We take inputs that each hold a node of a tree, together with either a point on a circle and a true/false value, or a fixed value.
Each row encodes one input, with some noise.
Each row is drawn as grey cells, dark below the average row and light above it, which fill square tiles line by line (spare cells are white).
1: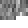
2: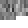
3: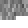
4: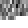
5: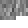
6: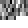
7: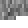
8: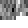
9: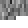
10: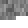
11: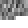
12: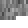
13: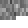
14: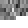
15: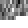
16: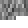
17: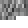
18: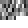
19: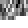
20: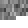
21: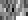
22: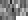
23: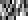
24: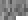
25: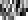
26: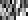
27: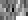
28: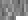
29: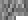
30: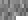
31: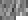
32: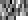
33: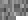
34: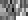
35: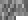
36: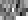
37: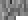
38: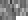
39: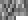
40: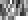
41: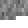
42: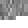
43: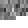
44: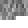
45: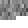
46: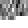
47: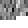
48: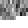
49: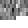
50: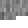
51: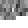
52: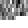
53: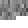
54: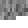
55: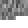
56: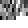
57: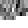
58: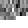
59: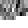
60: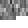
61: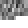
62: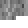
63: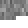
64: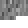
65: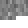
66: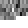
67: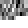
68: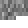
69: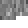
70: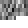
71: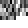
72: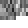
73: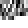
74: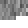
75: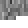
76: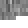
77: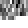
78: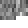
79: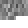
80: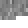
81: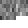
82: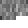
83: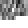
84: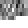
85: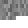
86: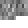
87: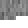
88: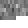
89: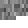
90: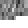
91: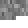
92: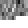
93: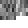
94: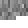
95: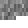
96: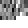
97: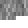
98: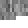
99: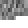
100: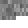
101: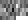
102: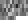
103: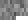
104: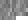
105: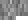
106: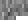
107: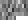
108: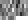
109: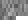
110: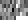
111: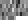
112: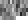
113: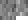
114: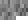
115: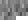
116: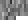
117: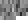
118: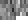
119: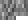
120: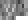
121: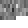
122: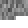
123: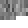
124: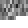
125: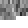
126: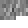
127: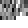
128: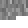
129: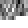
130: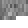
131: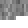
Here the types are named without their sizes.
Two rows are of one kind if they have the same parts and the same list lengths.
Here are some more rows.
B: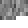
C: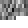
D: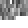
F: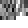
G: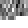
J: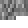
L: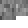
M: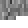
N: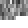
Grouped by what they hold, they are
B, D, F, G, L, N
C, J, M

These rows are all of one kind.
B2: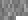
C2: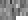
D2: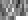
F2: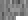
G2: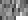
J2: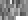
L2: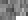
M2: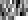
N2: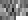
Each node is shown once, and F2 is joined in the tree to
B2, M2 and N2.
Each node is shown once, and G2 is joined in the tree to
D2.
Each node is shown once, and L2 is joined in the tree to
C2 and N2.
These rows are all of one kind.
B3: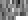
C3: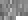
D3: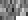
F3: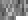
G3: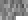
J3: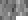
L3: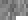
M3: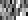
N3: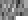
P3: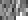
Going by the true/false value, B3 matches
D3 and N3.
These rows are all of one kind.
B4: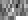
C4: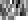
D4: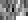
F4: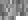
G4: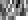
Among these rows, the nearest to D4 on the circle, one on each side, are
B4 and C4.
